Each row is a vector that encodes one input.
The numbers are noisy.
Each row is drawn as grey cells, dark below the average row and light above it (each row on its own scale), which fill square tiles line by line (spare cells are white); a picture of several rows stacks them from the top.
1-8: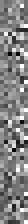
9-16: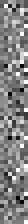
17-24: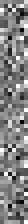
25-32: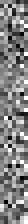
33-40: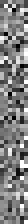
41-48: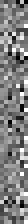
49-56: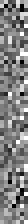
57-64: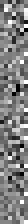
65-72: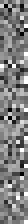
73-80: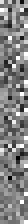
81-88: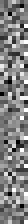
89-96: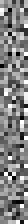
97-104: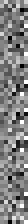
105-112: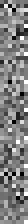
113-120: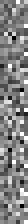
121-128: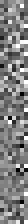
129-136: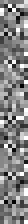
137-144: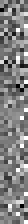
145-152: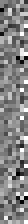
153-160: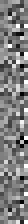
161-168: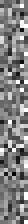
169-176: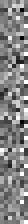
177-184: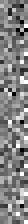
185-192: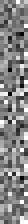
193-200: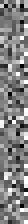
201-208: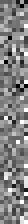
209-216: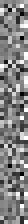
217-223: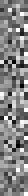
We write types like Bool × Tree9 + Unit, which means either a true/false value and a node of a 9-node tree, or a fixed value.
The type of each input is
Bool × Circle8 + Unit.
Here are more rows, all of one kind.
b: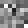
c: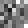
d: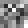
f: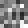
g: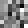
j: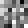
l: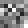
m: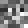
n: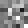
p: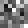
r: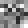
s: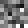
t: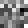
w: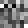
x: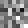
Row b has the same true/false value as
f, m, n and x.
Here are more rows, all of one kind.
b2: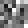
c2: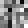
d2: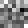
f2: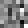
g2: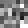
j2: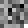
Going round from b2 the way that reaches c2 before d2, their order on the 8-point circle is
b2, g2, c2, f2, j2, d2.
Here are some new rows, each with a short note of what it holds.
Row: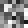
a fixed value
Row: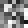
a fixed value
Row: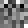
a point on an 8-point circle and a true/false value
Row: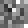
a point on an 8-point circle and a true/false value
